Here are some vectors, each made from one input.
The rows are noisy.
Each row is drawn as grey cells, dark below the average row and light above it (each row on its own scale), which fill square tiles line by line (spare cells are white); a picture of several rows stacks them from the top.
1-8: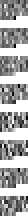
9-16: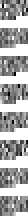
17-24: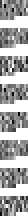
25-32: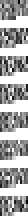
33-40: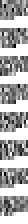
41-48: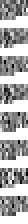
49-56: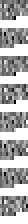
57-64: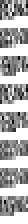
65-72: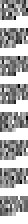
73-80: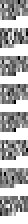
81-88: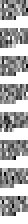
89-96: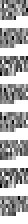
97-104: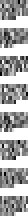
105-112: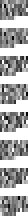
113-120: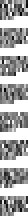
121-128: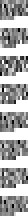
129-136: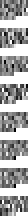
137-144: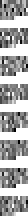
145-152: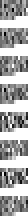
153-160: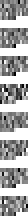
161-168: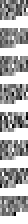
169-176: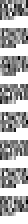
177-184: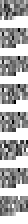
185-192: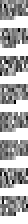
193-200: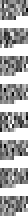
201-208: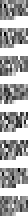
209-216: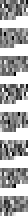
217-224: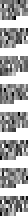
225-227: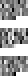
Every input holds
a true/false value, together with either a point on a 20-point circle, or a fixed value.
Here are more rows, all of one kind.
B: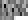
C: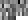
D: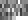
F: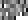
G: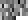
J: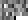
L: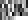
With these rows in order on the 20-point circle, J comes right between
D and G.
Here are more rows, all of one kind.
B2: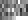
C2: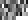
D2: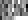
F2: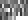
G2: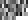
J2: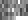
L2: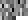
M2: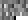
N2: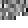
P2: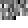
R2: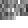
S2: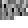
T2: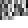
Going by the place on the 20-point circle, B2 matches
J2 and R2.
